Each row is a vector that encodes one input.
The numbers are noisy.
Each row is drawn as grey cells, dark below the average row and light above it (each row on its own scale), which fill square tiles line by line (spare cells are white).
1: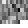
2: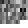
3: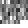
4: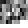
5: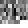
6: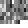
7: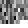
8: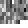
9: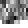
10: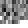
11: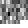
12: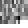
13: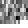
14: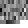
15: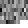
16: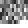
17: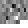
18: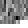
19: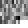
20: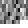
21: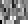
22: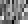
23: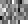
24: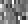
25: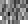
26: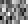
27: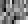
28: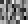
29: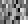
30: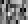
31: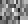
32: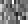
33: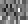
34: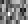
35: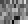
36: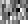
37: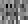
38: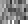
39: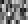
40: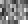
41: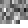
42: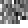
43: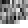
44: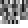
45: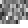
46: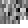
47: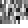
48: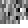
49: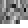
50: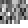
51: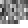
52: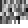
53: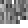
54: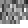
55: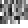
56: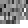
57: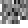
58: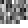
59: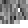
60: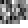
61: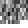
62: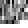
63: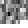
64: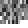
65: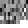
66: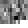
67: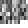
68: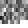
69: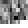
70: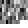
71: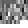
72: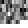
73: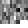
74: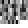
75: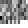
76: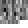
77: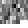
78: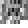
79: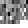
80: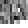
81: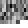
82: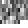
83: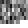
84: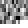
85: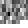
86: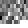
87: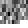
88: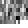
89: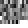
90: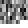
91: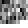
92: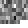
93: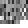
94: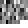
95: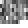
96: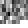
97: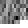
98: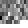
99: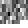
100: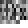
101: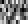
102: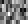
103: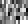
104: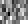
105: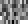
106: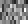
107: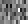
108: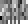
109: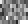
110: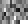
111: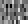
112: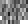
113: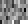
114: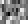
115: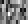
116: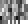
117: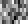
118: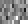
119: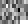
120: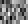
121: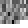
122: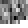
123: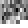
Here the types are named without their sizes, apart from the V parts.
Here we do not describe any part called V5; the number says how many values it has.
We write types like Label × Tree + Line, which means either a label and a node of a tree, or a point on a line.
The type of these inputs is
(Bool × Bool × Bool × Bool + Unit) × V5 + Line.
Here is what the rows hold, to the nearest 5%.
About 10% of them hold a point on a line. The rest hold a value of V5, together with either a fixed value, or four true/false values.
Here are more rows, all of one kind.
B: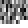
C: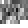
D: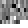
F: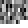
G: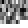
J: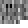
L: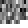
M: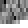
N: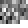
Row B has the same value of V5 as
C, F and J.
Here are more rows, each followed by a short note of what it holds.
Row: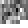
four true/false values and a value of V5
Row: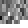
a point on a line
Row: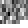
four true/false values and a value of V5
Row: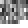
a point on a line
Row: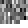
four true/false values and a value of V5
